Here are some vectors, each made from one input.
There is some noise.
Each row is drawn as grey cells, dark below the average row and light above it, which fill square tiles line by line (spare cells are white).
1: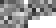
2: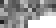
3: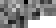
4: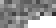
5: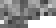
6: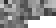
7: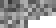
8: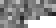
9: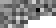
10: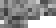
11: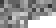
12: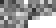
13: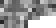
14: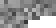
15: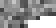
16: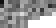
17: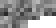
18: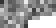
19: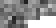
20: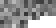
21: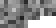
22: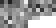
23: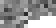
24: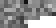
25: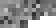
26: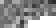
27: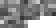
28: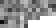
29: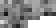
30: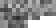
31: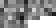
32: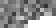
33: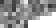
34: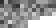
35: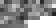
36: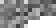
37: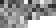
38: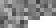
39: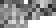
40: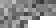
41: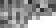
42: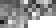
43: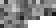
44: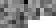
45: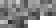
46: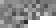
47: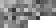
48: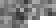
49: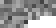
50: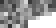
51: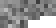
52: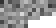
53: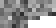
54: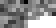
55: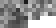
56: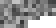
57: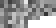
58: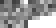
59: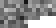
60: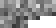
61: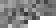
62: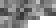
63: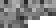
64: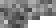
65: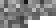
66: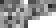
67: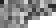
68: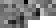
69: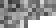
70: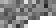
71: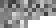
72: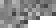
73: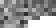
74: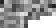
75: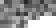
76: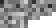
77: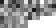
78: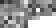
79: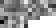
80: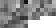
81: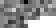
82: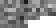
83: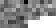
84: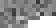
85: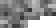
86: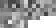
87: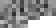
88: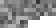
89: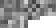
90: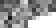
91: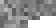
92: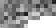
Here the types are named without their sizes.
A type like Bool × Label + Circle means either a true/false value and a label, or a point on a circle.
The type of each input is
Bool × Circle + Label.
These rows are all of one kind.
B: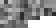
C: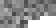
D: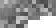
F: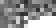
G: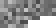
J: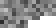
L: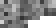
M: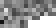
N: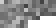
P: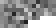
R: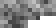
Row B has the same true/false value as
L and R.
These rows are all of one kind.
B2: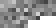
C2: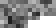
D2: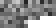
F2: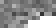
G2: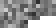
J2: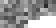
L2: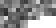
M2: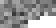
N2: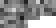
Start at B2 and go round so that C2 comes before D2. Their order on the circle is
B2, J2, C2, L2, M2, F2, G2, N2, D2.
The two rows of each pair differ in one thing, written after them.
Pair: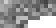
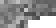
the place on the circle
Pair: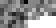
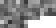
the place on the circle
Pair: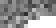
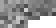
the place on the circle
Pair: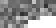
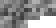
the true/false value
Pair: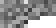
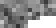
the true/false value
